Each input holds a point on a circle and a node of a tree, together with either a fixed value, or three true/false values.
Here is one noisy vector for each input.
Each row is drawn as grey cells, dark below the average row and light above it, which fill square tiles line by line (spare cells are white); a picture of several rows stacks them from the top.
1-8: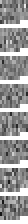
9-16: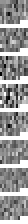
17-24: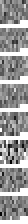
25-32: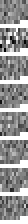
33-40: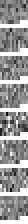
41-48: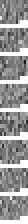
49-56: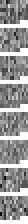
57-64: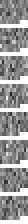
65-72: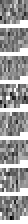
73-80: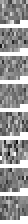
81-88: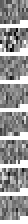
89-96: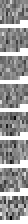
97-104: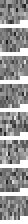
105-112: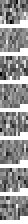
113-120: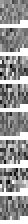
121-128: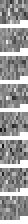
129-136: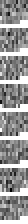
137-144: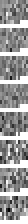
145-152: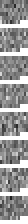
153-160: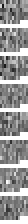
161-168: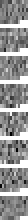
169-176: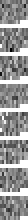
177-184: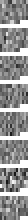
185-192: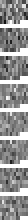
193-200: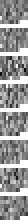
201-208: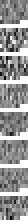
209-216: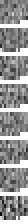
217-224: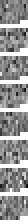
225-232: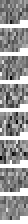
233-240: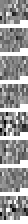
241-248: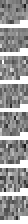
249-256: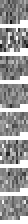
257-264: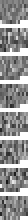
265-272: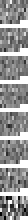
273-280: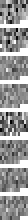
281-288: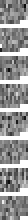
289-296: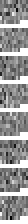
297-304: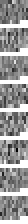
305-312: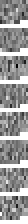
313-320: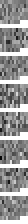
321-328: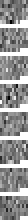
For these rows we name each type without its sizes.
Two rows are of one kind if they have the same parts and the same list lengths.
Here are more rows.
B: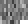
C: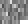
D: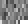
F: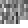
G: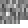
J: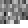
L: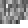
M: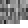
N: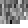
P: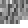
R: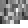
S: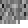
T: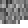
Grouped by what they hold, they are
B, D, F, J, M, N, R, T
C, G, L, P, S

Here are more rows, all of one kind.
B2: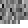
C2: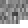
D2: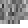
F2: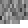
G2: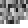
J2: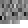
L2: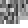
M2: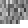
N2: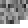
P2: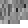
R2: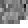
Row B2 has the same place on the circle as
F2, J2 and N2.
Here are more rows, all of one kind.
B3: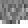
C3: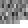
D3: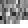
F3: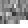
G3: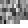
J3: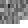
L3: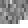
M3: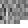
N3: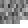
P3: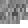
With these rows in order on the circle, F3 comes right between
G3 and M3.
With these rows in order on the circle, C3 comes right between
J3 and N3.
